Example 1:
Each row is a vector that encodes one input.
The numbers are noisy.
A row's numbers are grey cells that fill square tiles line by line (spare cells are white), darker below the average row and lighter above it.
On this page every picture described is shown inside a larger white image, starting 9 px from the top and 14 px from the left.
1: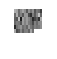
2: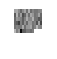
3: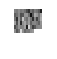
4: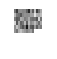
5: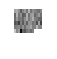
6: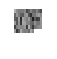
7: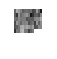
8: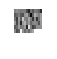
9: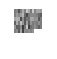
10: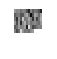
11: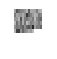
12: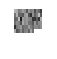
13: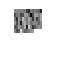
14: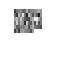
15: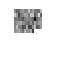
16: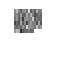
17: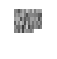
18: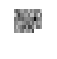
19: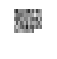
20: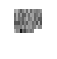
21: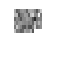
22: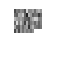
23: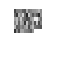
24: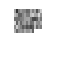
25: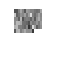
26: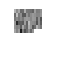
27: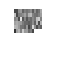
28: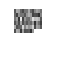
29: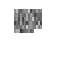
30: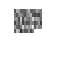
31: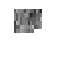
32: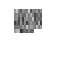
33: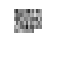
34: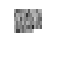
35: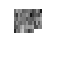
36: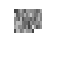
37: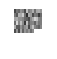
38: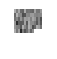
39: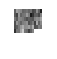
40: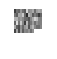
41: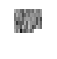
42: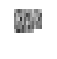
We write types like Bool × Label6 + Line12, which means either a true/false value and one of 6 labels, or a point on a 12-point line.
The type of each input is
Label4 × Line6.
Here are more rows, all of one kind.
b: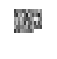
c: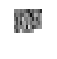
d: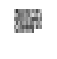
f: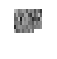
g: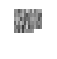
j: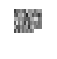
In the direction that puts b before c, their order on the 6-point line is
b, j, g, f, d, c.
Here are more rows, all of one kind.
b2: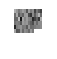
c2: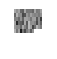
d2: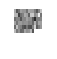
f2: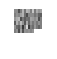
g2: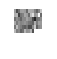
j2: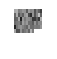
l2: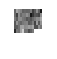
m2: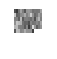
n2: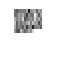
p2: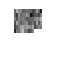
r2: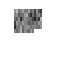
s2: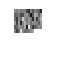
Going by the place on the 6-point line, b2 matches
d2, g2 and j2.
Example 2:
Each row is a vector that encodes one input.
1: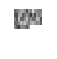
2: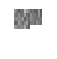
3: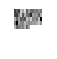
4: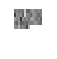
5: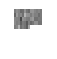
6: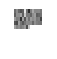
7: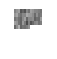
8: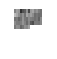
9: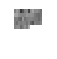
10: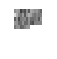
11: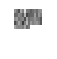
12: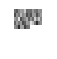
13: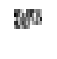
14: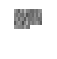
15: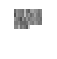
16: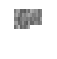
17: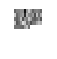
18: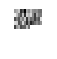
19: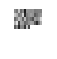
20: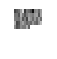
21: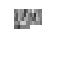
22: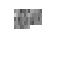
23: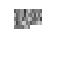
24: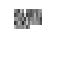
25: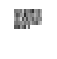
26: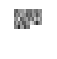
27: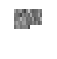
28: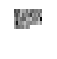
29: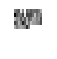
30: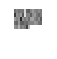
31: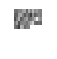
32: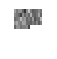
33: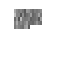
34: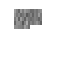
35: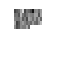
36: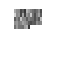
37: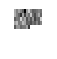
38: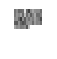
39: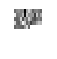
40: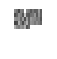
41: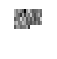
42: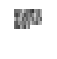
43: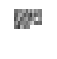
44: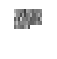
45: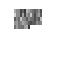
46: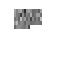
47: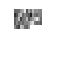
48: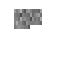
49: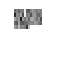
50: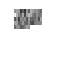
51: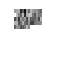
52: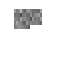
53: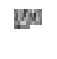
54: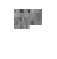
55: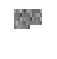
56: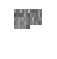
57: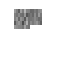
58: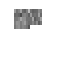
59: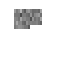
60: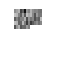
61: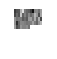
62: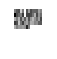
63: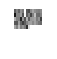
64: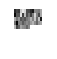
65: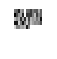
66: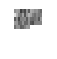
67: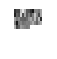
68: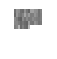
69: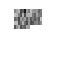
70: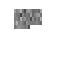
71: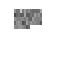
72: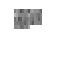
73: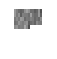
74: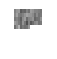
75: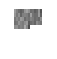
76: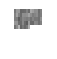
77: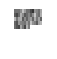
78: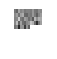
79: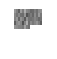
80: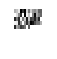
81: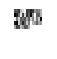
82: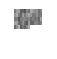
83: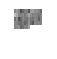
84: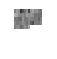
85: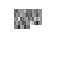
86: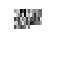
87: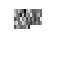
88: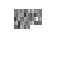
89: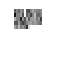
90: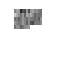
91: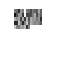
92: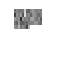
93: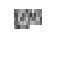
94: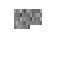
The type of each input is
Bool × Bool × Bool + Circle6.
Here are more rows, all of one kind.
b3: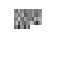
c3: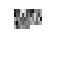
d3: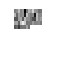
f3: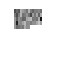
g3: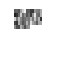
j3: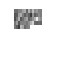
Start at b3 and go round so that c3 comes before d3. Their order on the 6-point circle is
b3, g3, c3, f3, d3, j3.
